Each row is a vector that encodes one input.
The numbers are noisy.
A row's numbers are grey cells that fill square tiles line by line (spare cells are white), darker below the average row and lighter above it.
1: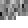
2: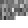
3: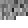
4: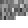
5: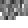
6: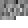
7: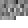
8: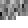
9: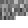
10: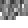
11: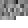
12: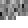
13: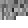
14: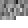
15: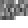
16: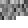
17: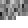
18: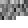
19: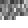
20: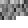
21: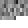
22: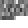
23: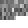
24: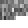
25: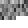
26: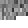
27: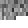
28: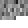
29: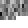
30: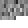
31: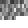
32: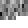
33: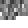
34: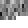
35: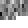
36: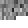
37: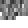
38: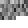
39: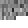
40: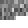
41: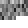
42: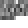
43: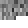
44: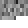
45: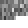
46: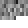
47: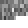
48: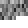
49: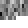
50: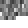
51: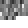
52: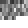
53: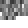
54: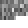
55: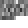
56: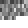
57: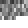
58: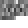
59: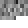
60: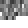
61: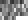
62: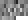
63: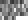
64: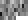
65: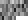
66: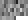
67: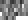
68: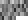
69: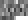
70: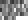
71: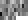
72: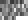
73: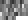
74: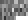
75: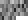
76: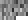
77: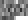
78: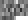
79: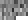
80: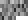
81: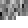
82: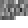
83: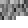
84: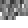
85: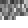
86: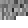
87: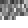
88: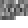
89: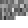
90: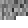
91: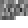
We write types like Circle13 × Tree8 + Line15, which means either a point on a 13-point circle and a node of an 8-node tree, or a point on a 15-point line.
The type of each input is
Bool × Bool × Bool.
